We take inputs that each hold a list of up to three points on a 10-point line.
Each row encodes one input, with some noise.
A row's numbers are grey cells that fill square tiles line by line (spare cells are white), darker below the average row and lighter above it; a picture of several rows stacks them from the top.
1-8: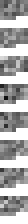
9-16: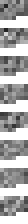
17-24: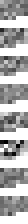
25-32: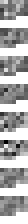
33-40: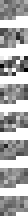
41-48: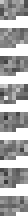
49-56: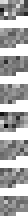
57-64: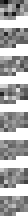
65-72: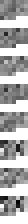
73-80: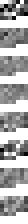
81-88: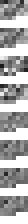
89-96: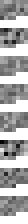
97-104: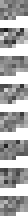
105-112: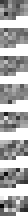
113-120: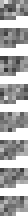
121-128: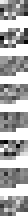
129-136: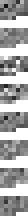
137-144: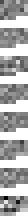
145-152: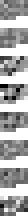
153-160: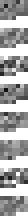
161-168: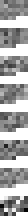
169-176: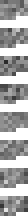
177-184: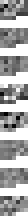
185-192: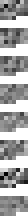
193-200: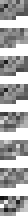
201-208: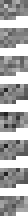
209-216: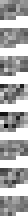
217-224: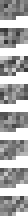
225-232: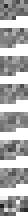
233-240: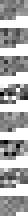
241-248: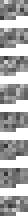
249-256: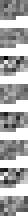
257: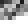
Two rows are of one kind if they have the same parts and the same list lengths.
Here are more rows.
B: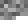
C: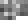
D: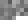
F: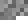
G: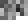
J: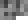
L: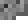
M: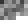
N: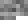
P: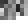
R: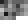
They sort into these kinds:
B, F
C, D, M, N
G, P
J, L, R

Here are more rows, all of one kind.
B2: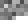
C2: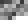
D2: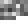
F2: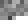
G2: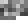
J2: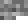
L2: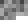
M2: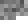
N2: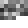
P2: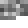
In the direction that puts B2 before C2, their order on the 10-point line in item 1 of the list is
L2, D2, J2, M2, N2, P2, G2, B2, C2, F2.
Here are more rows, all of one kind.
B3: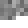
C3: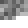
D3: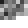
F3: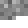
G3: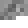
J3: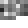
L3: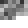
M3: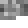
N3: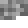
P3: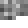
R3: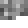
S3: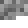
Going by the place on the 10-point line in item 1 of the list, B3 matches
F3 and M3.
